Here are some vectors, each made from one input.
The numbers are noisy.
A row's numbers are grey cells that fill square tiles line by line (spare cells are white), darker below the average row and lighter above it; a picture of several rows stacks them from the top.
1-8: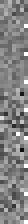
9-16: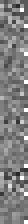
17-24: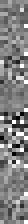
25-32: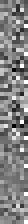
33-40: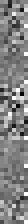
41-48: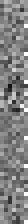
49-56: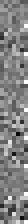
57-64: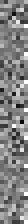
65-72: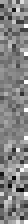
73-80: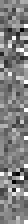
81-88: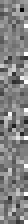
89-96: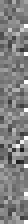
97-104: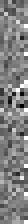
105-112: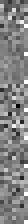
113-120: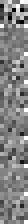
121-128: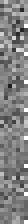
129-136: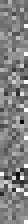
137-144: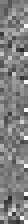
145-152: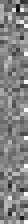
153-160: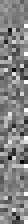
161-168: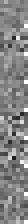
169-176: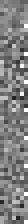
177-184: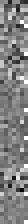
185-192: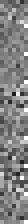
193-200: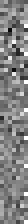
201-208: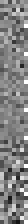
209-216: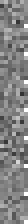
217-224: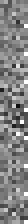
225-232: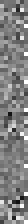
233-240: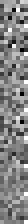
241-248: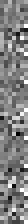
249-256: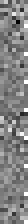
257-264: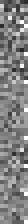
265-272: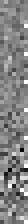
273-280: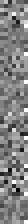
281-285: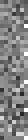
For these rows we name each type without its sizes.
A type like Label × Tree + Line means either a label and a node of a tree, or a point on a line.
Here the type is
List(Line).
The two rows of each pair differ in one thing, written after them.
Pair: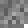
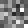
the place on the line in item 1 of the list
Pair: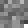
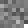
the place on the line in item 2 of the list
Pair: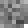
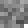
the place on the line in item 2 of the list
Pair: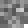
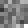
the place on the line in item 1 of the list
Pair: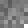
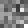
the place on the line in item 1 of the list
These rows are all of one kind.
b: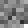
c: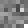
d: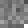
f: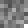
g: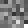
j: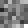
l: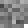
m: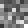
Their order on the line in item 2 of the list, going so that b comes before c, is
b, f, m, j, l, c, d, g.
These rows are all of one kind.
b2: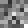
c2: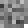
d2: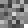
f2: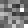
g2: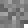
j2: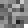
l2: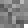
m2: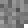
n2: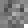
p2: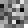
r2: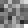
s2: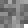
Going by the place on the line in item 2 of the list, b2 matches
f2 and g2.
